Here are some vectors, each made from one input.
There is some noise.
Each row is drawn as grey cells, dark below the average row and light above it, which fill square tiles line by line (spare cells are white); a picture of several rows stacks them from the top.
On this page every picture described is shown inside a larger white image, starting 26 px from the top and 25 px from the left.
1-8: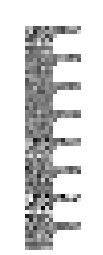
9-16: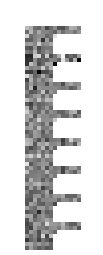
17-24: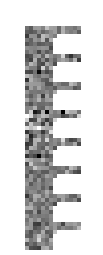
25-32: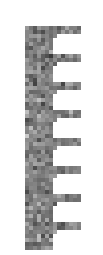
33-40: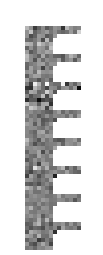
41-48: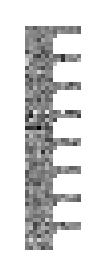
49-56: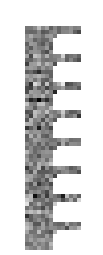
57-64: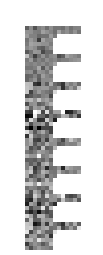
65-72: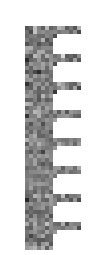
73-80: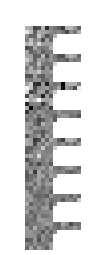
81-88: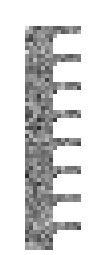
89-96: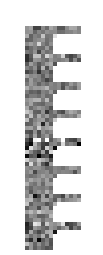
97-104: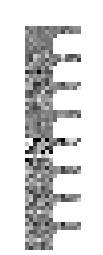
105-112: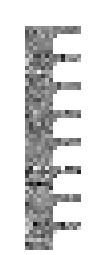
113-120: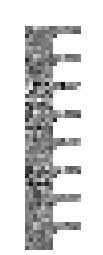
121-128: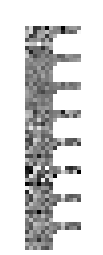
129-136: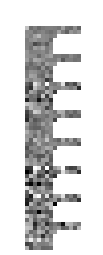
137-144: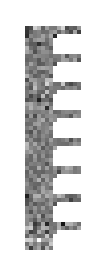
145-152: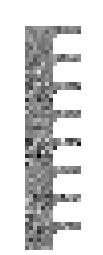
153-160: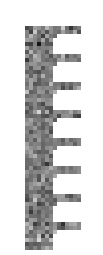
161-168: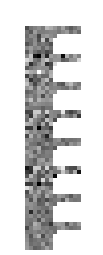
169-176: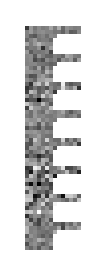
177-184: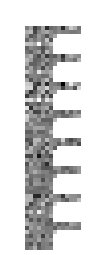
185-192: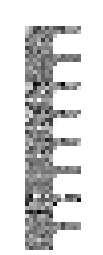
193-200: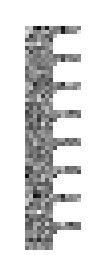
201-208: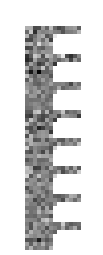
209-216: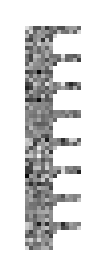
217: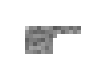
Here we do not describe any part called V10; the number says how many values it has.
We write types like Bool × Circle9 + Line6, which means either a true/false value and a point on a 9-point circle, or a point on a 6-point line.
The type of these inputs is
(Circle9 + Unit) × Line5 × Line7 × V10.
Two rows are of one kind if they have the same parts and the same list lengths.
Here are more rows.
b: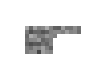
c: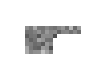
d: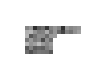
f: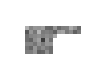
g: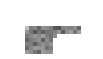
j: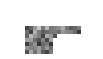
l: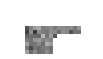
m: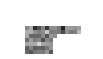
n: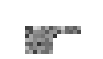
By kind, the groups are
b, f, g, j
c, d, l, m, n

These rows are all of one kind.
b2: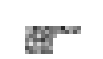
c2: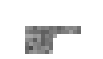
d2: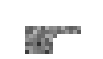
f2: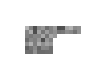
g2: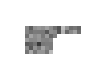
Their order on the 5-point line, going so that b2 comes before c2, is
b2, f2, d2, c2, g2.
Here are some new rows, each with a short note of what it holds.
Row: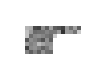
a point on a 5-point line, a point on a 7-point line and a value of V10
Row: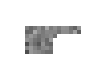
a point on a 5-point line, a point on a 7-point line and a value of V10
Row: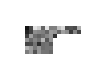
a point on a 9-point circle, a point on a 5-point line, a point on a 7-point line and a value of V10
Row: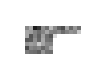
a point on a 5-point line, a point on a 7-point line and a value of V10
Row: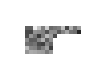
a point on a 9-point circle, a point on a 5-point line, a point on a 7-point line and a value of V10
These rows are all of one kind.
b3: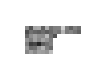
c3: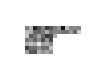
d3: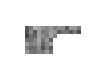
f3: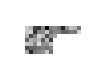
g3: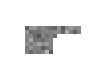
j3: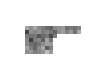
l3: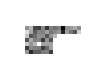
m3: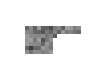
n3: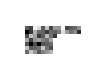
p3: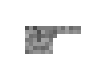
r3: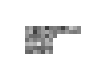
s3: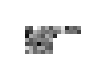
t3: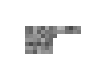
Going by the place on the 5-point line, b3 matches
c3, j3 and p3.
